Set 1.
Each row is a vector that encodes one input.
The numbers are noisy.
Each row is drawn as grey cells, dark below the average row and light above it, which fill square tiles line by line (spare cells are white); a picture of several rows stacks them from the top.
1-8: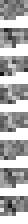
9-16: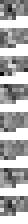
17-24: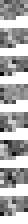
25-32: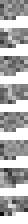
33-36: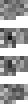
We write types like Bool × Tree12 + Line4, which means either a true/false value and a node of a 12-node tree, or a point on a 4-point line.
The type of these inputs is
Line6.
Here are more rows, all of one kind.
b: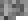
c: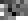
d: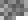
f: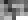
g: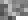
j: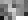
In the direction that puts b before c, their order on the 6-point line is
j, g, b, d, f, c.
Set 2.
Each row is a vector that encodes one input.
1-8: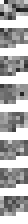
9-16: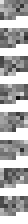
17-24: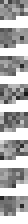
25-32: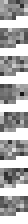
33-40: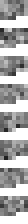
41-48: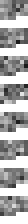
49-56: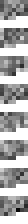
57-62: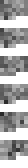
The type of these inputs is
Line8.
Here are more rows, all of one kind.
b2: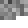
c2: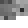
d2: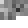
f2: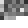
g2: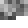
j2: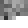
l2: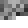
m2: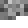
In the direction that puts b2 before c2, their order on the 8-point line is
f2, d2, g2, b2, c2, j2, l2, m2.
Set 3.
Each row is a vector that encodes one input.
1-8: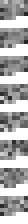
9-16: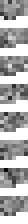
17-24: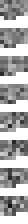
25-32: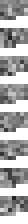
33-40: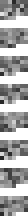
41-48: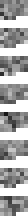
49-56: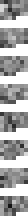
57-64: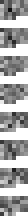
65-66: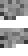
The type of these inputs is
Line9.
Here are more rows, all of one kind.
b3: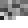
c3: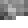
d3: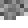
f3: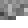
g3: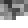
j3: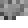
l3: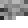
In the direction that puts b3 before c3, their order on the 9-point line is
b3, l3, c3, f3, j3, d3, g3.
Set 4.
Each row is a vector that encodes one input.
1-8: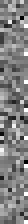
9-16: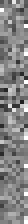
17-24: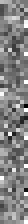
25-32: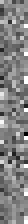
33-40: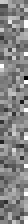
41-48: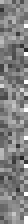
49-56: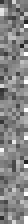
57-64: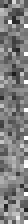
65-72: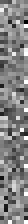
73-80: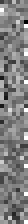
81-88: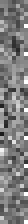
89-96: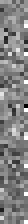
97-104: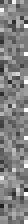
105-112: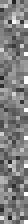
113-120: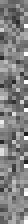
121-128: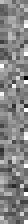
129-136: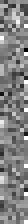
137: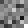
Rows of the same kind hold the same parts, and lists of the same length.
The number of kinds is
2.
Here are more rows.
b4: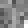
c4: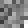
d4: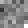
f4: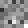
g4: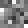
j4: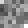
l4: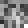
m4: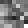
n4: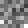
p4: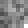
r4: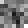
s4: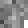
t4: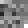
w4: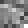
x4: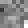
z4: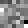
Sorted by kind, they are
b4, c4, d4, f4, g4, j4, m4, n4, p4, r4, s4, t4, w4, x4, z4
l4

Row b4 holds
a point on a 17-point circle.
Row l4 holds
a fixed value.
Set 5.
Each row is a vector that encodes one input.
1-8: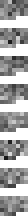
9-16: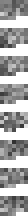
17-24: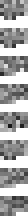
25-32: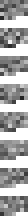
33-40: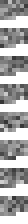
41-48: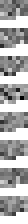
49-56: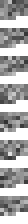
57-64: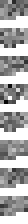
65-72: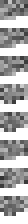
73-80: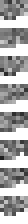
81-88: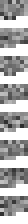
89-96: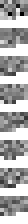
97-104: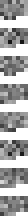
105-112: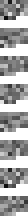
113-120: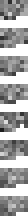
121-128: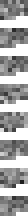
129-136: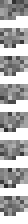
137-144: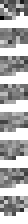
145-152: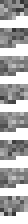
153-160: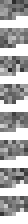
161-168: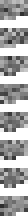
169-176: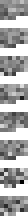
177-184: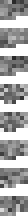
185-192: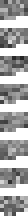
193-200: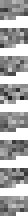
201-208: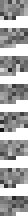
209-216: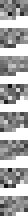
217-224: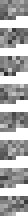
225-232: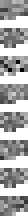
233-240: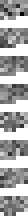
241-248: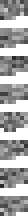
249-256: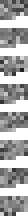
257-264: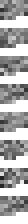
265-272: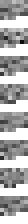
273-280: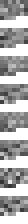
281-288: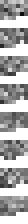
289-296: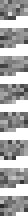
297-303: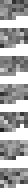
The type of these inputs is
Line10.
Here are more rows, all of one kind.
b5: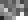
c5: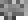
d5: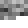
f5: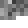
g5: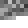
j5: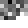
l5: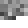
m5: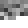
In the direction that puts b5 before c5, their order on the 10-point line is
b5, g5, f5, m5, d5, l5, c5, j5.
